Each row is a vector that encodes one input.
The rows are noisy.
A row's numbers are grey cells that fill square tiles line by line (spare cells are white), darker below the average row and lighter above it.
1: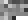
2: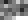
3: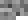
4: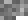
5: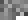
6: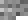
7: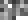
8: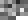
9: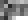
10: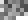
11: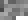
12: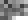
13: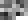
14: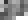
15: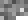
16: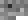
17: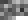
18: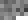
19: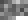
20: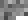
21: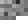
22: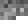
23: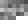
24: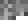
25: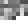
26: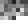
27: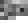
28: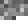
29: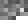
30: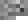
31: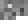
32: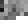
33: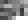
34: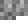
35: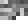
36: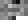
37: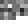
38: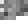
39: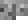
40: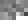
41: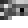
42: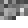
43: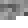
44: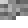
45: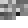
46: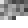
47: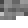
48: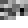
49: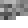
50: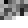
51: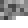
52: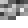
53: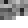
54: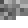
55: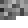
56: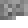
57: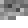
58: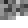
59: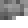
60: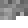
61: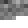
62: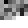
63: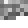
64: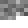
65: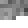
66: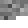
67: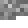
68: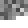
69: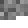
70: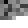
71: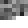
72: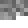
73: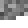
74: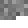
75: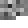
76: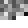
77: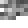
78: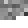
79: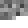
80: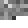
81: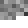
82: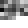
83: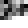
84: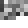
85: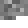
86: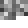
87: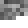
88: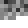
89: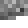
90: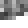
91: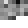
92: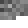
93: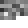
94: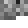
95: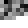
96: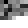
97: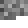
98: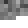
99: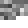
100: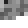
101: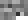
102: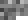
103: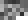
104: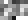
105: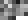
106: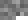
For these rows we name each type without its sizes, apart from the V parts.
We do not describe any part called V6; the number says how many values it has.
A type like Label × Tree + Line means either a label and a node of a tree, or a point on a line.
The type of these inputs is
(Bool × Bool × Bool × Bool + Tree) × V6.
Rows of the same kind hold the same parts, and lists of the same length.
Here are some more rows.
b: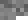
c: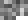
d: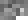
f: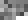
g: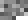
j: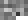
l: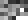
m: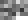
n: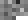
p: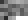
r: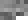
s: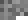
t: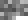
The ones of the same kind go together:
b, d, f, g, j, l, n, r, s
c, m, p, t

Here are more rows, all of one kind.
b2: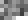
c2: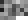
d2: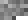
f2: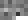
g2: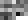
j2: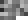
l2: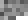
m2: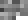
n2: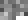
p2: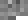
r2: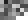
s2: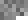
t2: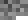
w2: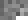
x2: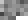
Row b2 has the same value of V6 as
c2, l2, n2 and x2.
